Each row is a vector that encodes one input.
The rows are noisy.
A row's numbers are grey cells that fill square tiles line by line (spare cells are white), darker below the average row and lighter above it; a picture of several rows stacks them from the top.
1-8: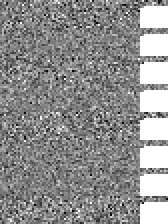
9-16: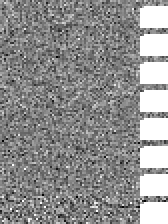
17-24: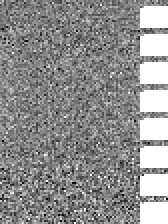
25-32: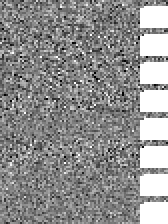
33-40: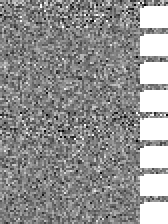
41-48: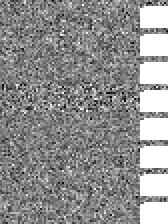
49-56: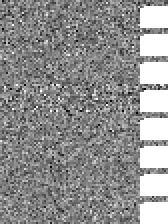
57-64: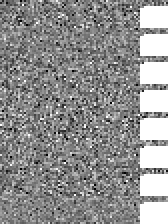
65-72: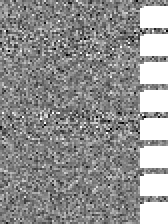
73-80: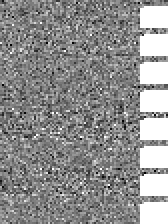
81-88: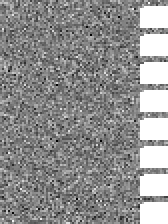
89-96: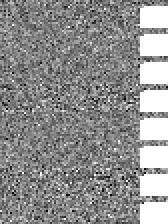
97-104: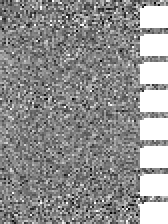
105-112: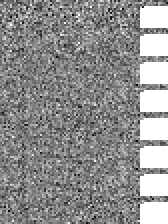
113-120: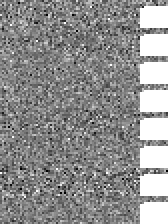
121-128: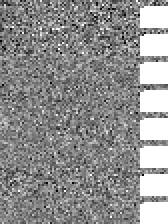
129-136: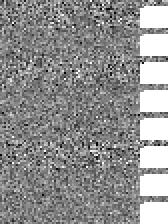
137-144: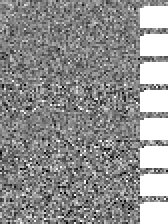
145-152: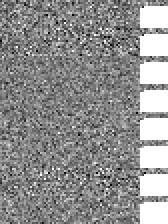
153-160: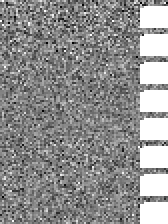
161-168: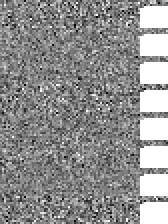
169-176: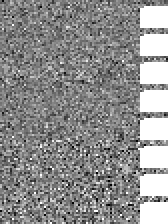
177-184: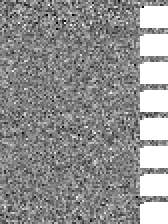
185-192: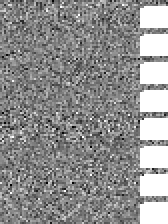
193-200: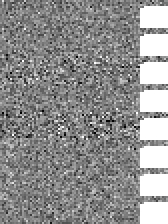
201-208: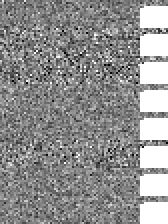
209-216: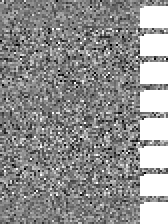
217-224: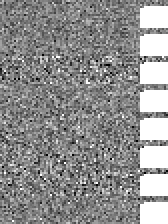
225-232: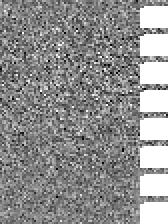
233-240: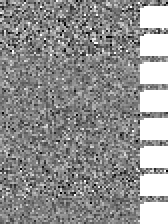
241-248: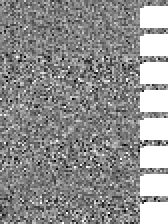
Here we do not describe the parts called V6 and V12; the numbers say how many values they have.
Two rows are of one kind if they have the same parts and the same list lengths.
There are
3 kinds of row.
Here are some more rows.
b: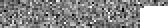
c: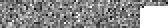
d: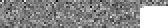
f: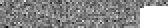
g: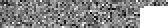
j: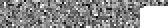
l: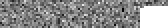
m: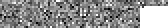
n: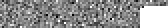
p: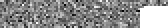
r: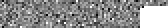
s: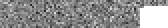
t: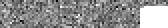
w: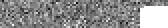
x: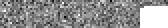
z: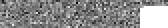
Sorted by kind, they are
b, c, n, r
d, f, l, s, t, w, x, z
g, j, m, p

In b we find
a value of V6.
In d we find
four true/false values and a value of V6.
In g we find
a node of a 9-node tree and a value of V12.
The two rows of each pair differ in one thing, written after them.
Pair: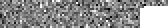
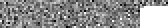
the node of the tree
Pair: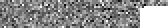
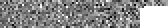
the value of V12
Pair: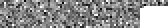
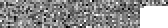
the node of the tree
